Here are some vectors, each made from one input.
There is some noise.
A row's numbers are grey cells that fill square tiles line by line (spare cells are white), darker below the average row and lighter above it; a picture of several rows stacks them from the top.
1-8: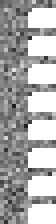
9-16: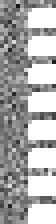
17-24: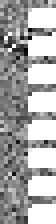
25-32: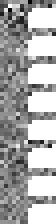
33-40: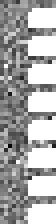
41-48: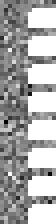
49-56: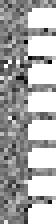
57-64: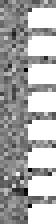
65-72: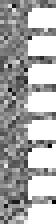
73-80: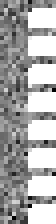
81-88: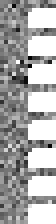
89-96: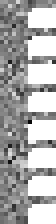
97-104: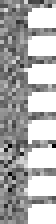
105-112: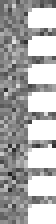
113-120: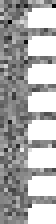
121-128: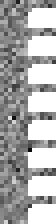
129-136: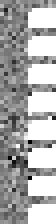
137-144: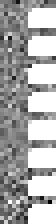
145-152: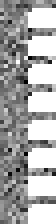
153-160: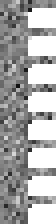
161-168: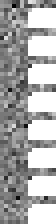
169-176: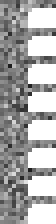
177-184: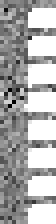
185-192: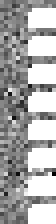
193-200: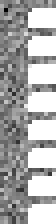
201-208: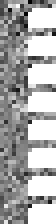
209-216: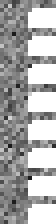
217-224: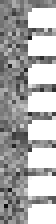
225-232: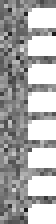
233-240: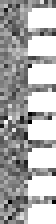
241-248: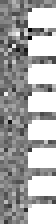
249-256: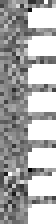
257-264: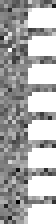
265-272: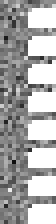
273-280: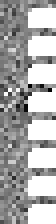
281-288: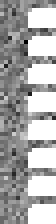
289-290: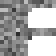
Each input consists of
two labels (each one of 5), together with either one of 5 labels, or a point on a 9-point line.
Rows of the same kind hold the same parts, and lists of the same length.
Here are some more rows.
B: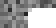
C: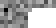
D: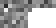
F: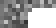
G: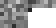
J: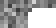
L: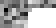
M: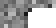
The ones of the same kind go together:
B, D, J, L, M
C, F, G

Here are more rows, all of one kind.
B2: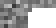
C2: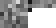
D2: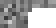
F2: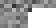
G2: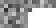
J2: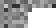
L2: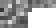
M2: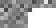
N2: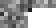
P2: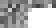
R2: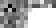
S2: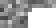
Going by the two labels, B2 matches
F2, J2, L2 and S2.
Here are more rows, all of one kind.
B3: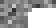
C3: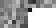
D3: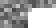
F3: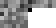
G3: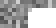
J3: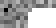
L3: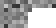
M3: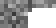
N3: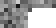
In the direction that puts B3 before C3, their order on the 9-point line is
G3, D3, B3, J3, M3, N3, L3, F3, C3.
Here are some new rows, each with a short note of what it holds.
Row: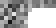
three labels (each one of 5)
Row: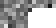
three labels (each one of 5)
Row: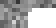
three labels (each one of 5)
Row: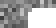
two labels (each one of 5) and a point on a 9-point line
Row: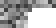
two labels (each one of 5) and a point on a 9-point line
